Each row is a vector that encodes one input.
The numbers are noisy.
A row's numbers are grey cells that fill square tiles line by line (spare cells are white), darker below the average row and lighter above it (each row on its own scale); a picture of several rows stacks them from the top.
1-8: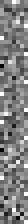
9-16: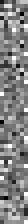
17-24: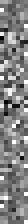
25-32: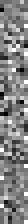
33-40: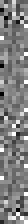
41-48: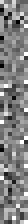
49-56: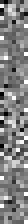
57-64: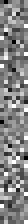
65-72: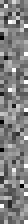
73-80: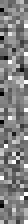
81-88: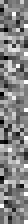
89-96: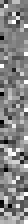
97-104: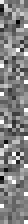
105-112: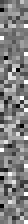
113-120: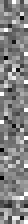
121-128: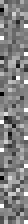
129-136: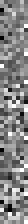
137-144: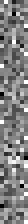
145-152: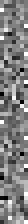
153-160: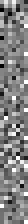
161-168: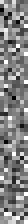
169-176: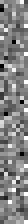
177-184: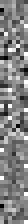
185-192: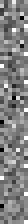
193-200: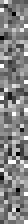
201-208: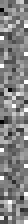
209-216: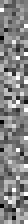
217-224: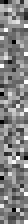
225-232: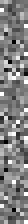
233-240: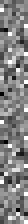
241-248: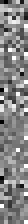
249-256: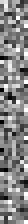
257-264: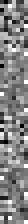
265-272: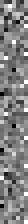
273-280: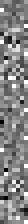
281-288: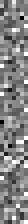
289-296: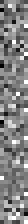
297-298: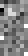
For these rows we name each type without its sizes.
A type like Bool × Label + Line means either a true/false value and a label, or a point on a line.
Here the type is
(Bool × Bool × Bool + Unit) × List(Line).
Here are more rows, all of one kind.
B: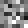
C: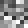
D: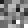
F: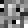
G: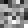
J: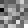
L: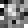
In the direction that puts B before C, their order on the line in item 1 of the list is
B, G, C, J, D, L, F.
